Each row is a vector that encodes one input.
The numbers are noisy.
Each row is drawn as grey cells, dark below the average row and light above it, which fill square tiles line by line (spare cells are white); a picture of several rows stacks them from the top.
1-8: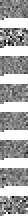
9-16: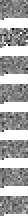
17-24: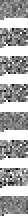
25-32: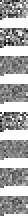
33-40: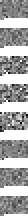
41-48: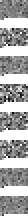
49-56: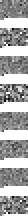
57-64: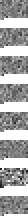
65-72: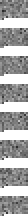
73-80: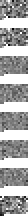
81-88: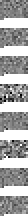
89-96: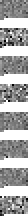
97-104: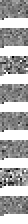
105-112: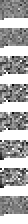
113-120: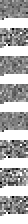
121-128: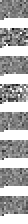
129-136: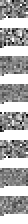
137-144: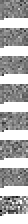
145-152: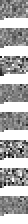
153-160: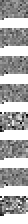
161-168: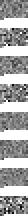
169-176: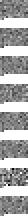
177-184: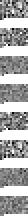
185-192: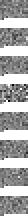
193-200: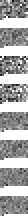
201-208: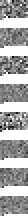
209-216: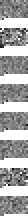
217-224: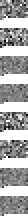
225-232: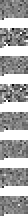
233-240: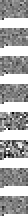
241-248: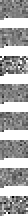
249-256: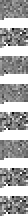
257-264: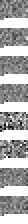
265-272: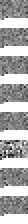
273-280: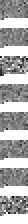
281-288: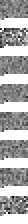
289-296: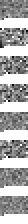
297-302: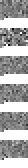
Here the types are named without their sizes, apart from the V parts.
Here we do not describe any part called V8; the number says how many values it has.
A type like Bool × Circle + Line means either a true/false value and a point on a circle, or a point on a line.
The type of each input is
Circle + Label × List(Line) × V8 + Tree.
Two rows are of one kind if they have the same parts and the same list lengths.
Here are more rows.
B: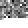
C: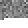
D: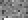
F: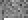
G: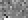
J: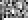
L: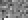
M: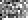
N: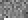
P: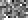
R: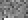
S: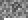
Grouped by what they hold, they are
B, P
C, D, F, L, R
G, N
J, M
S

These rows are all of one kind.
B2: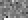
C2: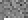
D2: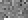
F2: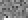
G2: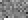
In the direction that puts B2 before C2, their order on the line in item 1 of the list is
G2, B2, C2, D2, F2.
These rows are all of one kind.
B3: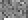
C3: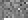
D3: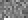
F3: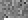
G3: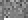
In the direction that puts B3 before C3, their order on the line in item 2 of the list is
B3, C3, F3, G3, D3.
